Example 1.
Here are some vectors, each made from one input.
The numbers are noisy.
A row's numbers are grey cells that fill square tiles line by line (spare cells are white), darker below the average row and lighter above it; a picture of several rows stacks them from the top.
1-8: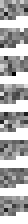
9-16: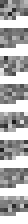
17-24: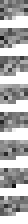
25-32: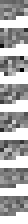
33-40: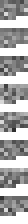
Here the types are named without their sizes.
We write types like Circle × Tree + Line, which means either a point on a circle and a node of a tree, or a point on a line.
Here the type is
Bool × Bool × Bool.
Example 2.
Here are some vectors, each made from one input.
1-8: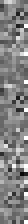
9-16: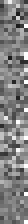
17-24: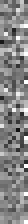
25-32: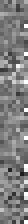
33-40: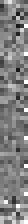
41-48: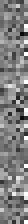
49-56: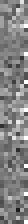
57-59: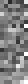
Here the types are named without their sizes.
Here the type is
Tree.
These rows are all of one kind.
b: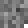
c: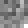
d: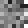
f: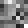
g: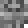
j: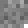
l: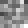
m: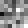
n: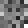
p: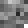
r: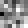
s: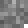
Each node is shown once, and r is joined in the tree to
m.
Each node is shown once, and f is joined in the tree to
p.
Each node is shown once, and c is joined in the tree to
j and l.
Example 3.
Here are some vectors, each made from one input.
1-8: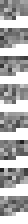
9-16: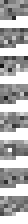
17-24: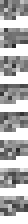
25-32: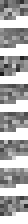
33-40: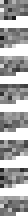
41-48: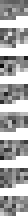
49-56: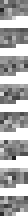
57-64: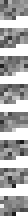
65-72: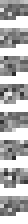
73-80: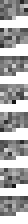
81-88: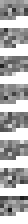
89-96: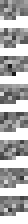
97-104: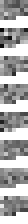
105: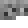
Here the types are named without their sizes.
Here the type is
Bool × Bool × Bool.
